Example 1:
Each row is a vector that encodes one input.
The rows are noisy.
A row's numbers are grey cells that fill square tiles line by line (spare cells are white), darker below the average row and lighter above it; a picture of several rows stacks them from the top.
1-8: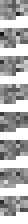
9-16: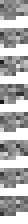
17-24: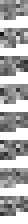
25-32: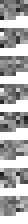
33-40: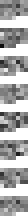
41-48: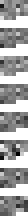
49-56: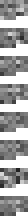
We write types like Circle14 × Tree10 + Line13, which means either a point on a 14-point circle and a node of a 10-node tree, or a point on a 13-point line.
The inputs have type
Bool × Line6.
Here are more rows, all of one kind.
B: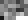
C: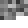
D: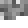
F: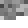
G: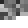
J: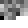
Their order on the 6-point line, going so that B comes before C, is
B, C, G, F, D, J.
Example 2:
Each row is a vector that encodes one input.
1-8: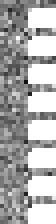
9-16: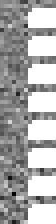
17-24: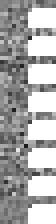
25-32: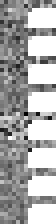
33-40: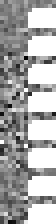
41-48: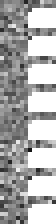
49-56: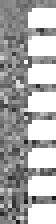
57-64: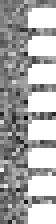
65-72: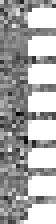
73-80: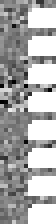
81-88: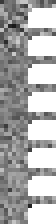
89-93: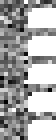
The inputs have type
Bool × Circle6 + Unit.
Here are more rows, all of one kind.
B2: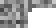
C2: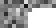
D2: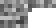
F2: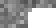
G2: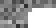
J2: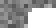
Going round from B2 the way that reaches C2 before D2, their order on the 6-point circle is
B2, C2, G2, J2, D2, F2.
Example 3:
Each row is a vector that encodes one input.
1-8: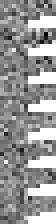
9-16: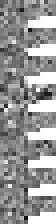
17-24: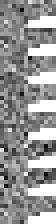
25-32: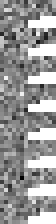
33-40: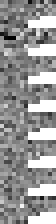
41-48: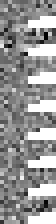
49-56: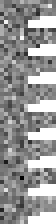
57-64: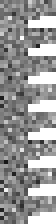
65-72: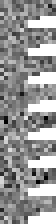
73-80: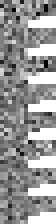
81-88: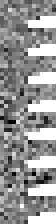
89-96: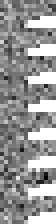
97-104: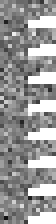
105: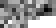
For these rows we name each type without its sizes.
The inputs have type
Bool × Bool × Bool × Bool + Label.
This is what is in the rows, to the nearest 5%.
About 15% of them hold a label. The rest hold four true/false values.
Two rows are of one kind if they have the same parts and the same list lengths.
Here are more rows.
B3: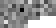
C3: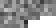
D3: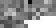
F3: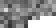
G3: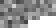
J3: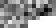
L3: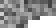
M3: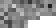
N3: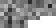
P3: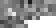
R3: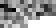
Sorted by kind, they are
B3, C3, D3, F3, G3, L3, M3, N3, P3
J3, R3

